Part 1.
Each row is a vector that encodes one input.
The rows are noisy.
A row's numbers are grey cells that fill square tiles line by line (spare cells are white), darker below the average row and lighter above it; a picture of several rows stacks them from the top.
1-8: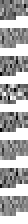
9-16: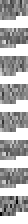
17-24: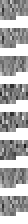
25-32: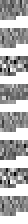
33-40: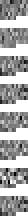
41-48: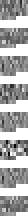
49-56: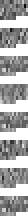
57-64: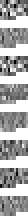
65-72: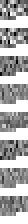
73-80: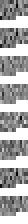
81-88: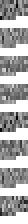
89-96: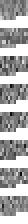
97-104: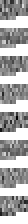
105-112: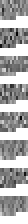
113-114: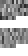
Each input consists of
either a fixed value, or a node of a 10-node tree.
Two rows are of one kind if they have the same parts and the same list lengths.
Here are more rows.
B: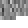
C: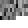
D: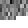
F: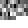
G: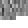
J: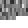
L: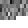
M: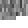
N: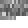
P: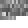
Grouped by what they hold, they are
B, C, D, G, J, L, M, N, P
F

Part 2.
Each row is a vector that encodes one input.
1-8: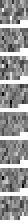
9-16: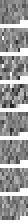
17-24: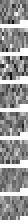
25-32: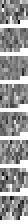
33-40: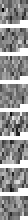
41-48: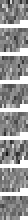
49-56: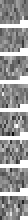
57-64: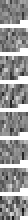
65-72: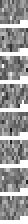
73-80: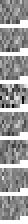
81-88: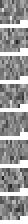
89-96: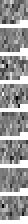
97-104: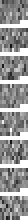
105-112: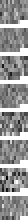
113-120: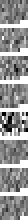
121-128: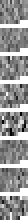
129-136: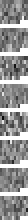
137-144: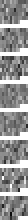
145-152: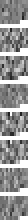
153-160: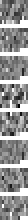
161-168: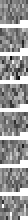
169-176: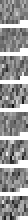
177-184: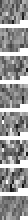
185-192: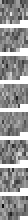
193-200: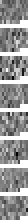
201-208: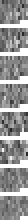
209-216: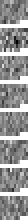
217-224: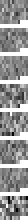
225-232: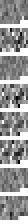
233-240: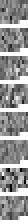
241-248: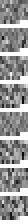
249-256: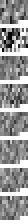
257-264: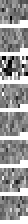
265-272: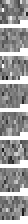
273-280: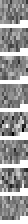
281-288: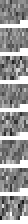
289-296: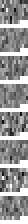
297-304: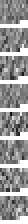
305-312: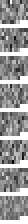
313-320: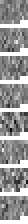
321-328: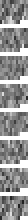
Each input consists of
either a fixed value, or a node of a 16-node tree.
